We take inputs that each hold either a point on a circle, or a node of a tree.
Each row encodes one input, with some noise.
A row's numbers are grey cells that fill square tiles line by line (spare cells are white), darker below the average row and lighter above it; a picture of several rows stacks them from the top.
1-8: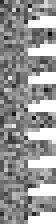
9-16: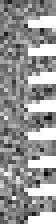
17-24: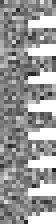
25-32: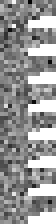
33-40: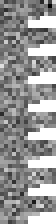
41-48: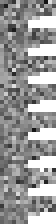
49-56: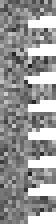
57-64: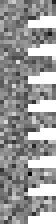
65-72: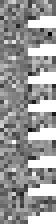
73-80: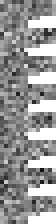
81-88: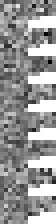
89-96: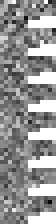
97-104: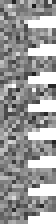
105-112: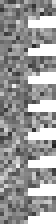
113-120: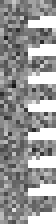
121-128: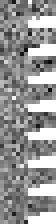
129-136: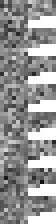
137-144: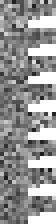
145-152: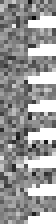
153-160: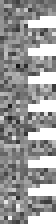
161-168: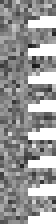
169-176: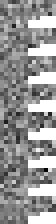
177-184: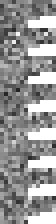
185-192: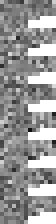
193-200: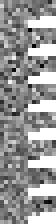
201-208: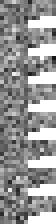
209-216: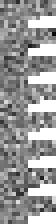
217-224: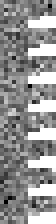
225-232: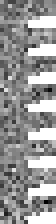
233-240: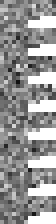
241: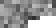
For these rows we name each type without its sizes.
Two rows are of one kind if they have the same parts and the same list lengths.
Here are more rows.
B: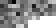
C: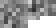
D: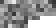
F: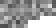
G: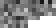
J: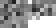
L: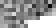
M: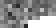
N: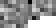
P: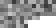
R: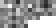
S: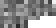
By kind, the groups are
B, C, G, J, L, M, P, R, S
D, F, N

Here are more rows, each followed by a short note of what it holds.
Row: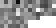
a point on a circle
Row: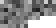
a point on a circle
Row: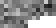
a point on a circle
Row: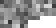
a node of a tree
